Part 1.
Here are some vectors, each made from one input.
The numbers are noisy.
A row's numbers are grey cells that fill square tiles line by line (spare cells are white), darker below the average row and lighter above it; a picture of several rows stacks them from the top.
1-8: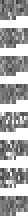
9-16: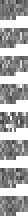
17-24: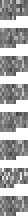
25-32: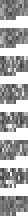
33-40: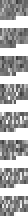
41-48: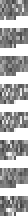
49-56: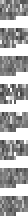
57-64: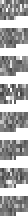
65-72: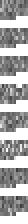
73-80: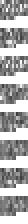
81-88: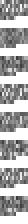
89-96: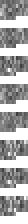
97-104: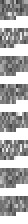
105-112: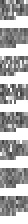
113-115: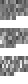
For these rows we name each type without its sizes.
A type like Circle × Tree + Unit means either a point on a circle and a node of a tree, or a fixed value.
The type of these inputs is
Tree.
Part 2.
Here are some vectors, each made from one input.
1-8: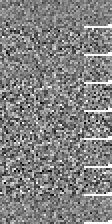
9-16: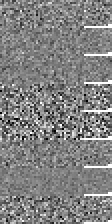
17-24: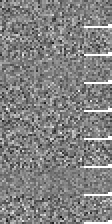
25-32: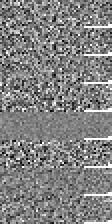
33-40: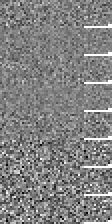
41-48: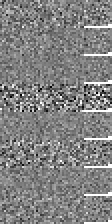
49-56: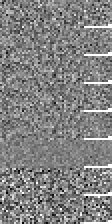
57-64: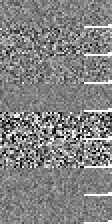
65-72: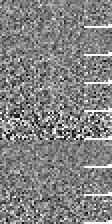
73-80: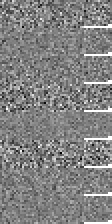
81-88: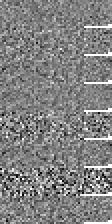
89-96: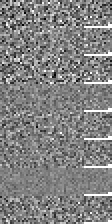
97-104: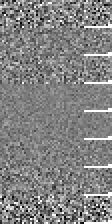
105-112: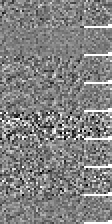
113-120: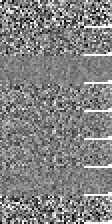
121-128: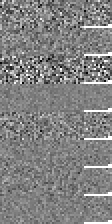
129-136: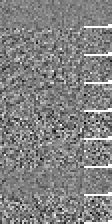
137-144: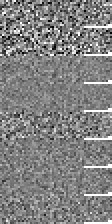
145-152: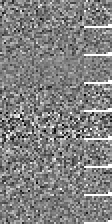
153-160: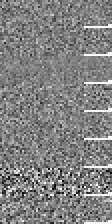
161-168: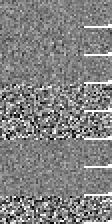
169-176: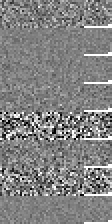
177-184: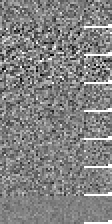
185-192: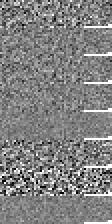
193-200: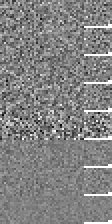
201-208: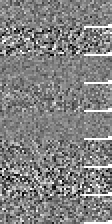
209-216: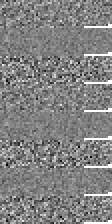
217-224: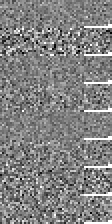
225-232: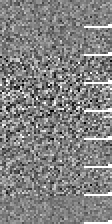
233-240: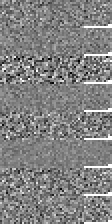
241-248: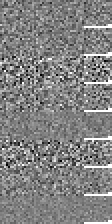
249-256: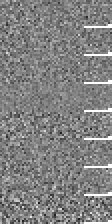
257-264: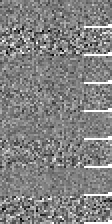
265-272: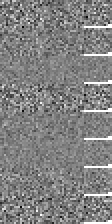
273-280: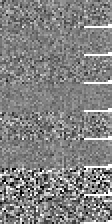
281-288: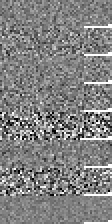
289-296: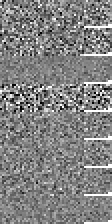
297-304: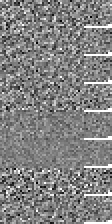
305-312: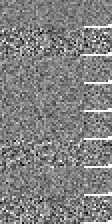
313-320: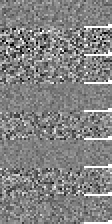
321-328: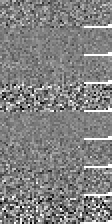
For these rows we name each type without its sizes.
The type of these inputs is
Line.
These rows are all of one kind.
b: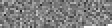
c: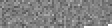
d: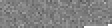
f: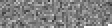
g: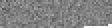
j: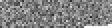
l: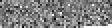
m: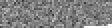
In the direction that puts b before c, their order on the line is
m, b, d, j, g, c, f, l.
